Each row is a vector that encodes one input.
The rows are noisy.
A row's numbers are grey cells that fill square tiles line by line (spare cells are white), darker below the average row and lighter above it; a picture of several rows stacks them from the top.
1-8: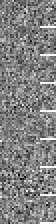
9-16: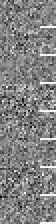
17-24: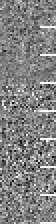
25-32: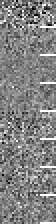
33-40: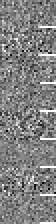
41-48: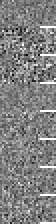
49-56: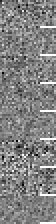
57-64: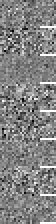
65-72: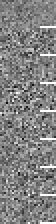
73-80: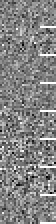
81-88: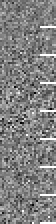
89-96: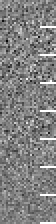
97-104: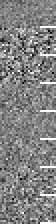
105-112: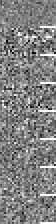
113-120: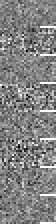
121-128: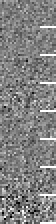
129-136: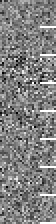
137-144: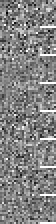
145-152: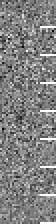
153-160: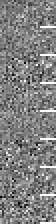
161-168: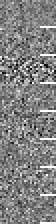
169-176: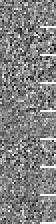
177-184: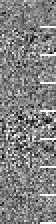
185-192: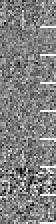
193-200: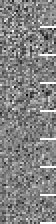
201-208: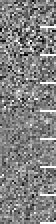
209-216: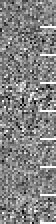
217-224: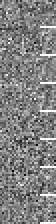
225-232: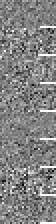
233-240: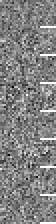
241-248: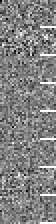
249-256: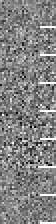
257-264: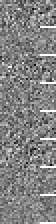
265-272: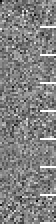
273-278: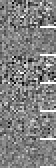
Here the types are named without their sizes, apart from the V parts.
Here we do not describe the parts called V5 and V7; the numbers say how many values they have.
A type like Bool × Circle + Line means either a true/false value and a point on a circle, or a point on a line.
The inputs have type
(Circle + V7) × Line × V5.
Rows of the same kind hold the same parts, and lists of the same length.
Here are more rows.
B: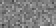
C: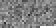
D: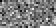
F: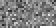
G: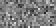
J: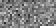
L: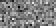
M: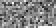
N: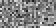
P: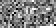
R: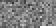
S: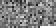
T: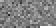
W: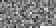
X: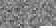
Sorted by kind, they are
B, C, D, F, P, R, S, W
G, J, L, M, N, T, X

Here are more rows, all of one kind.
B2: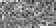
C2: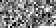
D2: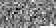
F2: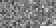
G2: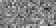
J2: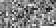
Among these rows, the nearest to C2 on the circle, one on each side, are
B2 and D2.
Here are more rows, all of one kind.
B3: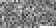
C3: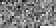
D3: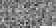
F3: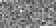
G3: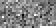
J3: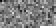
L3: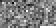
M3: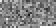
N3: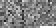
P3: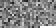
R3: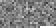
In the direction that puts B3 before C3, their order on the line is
B3, L3, R3, M3, F3, C3, G3, J3, P3, N3, D3.
